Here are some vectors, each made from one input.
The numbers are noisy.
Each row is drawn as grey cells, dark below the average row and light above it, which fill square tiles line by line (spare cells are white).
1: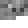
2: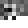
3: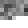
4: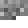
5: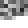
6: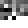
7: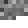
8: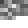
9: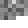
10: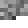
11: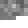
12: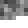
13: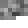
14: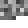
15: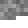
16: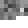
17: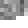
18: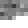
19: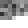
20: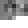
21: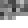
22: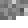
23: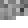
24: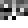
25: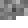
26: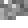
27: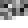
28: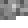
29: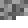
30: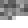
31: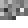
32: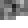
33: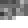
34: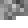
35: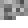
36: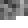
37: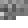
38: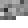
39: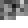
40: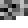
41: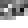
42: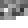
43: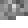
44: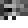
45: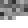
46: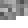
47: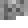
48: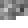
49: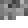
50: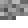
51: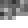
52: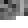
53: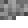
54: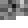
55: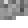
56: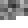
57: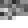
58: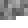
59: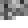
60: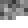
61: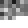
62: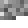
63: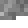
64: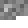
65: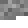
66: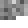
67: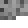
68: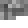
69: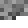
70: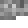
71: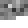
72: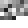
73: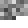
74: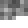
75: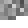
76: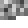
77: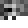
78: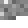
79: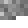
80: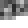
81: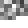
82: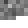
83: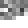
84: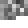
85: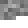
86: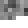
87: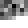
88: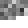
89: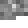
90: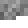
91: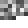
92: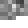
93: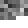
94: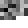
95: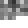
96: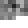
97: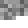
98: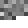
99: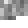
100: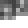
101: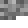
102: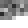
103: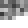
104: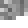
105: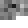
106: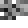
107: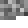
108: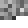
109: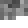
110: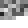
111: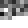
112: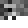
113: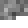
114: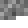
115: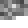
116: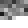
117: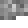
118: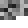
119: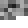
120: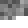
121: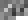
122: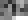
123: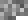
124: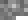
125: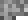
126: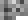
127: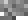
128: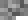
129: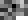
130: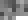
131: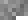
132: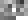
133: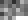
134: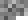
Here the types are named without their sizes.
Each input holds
a list of points on a line.
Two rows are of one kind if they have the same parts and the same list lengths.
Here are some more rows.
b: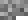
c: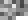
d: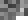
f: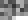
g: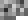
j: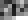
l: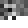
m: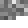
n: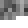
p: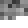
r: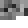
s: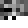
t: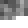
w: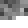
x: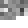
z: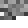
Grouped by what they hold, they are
b, c, g, m, x, z
d, f, j, n, p, r, t, w
l, s

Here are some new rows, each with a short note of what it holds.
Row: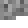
a list of two items
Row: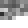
a list of one item
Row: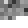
a list of one item
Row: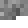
a list of two items
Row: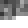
a list of one item
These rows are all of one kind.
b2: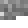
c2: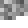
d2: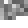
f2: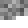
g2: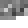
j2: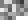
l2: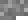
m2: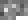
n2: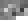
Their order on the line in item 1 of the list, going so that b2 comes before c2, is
m2, l2, n2, g2, d2, b2, f2, c2, j2.
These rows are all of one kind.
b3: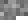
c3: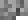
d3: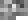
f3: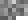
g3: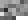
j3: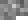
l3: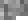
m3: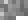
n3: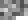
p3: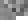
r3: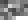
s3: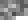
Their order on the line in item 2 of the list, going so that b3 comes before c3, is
p3, r3, l3, m3, b3, j3, g3, s3, n3, c3, d3, f3.
